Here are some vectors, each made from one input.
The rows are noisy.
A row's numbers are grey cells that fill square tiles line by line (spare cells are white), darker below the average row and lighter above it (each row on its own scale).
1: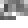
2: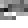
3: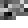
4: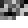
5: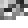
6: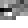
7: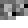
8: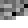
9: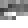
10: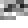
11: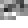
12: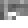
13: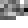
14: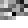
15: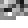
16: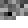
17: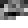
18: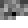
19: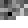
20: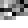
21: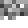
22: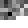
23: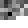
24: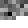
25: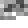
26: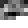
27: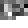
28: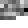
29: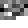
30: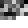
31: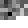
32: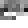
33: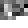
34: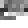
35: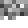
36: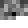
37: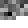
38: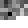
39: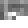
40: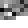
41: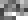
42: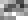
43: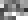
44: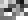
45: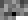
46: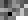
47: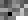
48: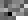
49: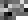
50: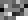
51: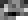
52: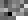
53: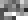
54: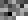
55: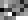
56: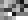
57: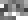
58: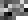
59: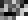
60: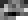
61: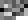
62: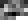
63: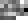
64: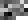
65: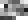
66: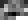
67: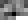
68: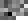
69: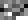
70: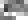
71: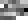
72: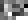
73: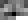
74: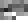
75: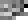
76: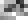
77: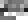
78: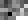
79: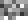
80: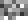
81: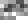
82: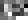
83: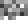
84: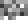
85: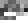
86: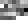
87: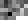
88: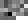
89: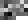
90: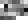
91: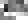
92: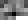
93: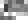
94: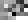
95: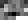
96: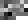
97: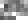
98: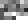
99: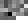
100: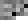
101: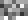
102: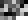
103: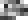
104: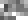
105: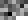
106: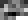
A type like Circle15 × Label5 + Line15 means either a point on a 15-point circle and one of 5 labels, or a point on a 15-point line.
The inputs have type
List2(Line8).
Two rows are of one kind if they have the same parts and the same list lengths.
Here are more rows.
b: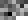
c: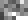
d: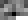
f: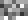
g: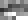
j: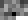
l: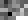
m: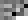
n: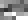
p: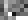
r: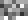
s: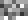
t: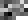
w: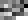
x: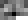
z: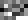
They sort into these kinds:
b, d, j, l, t, x
c, g, m, n, p, w, z
f, r, s

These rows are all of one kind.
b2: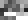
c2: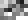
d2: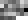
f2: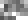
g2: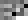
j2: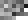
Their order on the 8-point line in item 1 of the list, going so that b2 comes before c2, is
d2, f2, b2, c2, j2, g2.
